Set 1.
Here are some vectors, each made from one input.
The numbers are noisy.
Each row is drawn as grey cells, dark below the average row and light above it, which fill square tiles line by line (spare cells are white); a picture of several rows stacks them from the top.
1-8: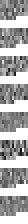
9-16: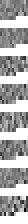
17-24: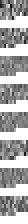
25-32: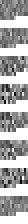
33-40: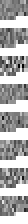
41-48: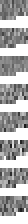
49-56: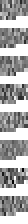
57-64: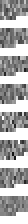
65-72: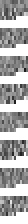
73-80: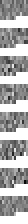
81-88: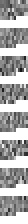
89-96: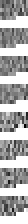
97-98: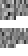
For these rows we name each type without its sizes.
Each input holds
a node of a tree.
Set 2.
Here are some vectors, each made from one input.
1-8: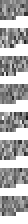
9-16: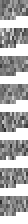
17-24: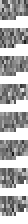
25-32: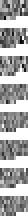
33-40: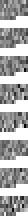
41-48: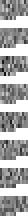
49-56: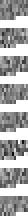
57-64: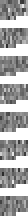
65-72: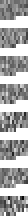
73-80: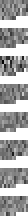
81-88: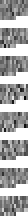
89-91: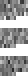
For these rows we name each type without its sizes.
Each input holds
a label.
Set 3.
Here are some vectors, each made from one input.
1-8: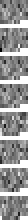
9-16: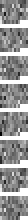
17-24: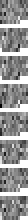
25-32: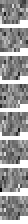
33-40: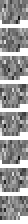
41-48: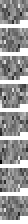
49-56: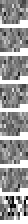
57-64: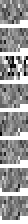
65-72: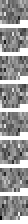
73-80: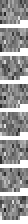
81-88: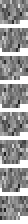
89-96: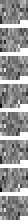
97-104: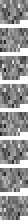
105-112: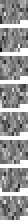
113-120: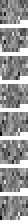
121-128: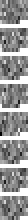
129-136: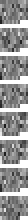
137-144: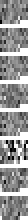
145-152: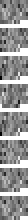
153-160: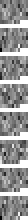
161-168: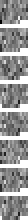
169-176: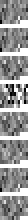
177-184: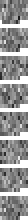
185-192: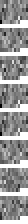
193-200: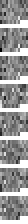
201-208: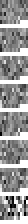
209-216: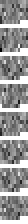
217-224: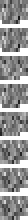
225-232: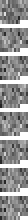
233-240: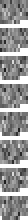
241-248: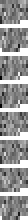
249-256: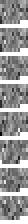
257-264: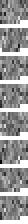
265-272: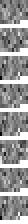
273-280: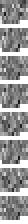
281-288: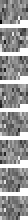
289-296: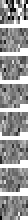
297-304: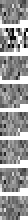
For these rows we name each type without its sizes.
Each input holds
either a fixed value, or three true/false values.
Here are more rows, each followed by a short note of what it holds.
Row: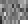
three true/false values
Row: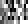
a fixed value
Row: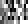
a fixed value
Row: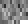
three true/false values
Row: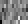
three true/false values
